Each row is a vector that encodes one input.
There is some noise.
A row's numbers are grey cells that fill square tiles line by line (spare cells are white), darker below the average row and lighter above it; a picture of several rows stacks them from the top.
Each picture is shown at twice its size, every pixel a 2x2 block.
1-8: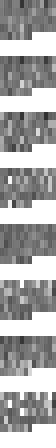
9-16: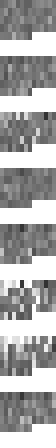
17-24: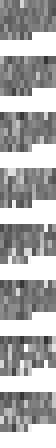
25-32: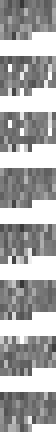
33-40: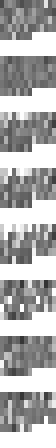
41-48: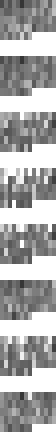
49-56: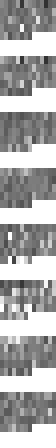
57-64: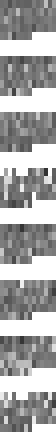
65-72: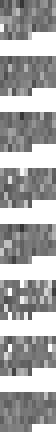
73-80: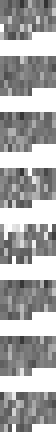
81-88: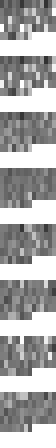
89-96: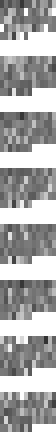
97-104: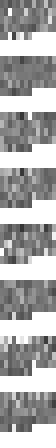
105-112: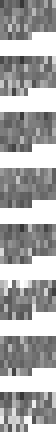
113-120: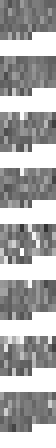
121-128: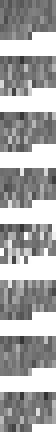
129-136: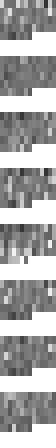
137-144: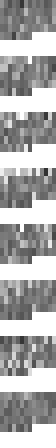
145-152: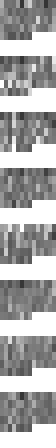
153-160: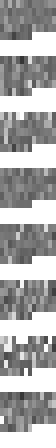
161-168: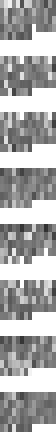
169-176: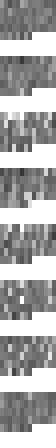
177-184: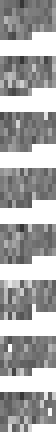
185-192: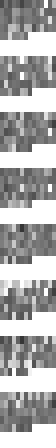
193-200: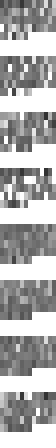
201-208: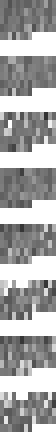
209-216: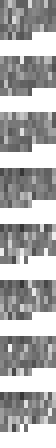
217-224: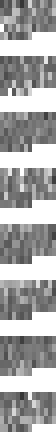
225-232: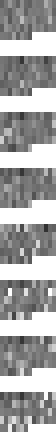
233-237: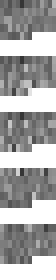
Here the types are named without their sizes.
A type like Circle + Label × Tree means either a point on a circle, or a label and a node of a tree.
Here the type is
List(Line).
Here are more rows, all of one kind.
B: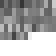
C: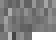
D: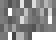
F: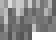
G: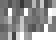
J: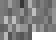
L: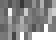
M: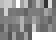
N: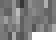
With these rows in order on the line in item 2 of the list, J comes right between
F and G.
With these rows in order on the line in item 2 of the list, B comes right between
C and F.
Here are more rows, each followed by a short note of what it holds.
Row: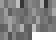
a list of two items
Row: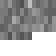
a list of one item
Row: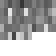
a list of one item
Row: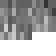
the empty list
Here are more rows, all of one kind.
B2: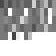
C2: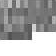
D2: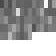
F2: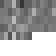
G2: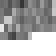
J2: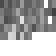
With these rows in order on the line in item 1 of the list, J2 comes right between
C2 and F2.
